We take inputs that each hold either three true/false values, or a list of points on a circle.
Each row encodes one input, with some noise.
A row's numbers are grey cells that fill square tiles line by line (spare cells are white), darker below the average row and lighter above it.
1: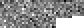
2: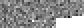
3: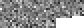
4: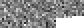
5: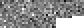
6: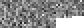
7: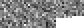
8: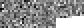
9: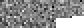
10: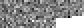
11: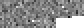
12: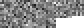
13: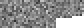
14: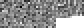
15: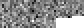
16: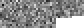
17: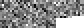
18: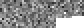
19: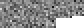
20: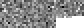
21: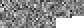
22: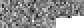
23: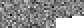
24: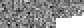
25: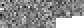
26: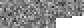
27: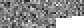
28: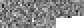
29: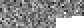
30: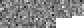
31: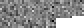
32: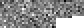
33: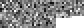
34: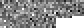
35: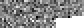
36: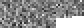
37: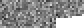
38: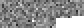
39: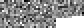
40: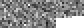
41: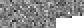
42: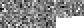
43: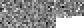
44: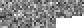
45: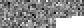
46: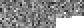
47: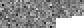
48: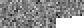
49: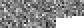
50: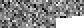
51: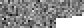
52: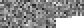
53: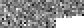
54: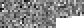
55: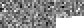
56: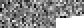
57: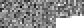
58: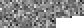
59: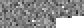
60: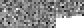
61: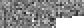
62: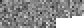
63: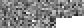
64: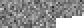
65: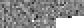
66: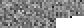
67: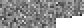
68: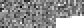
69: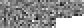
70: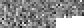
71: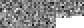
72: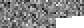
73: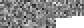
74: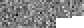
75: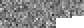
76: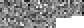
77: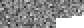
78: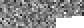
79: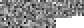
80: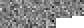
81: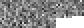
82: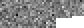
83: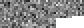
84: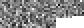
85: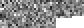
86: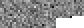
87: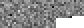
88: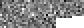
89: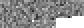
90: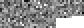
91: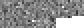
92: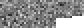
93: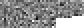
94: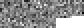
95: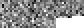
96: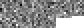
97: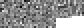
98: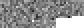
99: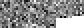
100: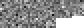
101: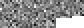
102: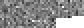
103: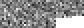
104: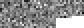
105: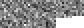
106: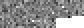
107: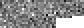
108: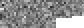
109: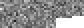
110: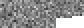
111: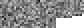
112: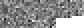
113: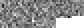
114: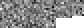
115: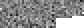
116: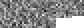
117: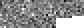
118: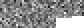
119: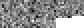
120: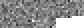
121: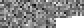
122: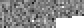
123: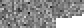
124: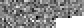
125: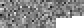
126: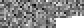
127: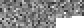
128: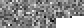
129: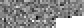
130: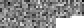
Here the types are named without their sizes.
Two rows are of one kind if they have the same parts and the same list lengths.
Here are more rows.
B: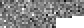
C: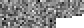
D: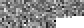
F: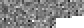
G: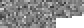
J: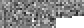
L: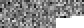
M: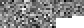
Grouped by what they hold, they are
B, M
C
D, L
F, J
G

